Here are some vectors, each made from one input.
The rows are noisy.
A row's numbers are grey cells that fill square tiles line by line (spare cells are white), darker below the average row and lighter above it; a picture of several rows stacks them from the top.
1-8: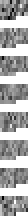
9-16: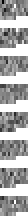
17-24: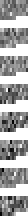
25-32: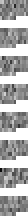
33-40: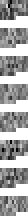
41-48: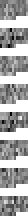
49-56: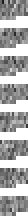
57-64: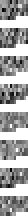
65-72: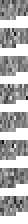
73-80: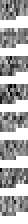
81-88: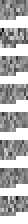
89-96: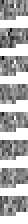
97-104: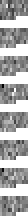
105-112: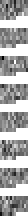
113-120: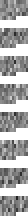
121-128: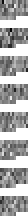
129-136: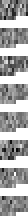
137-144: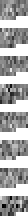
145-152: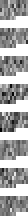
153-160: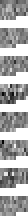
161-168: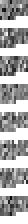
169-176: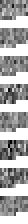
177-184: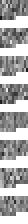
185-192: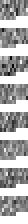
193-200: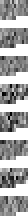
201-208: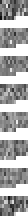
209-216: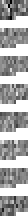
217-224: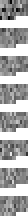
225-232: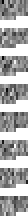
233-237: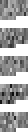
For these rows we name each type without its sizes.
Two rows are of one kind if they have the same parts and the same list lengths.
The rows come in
4 kinds.
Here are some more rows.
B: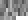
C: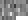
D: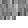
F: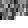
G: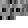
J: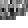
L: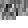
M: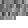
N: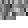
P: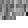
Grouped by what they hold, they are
B, D, M
C, N, P
F, G, J
L

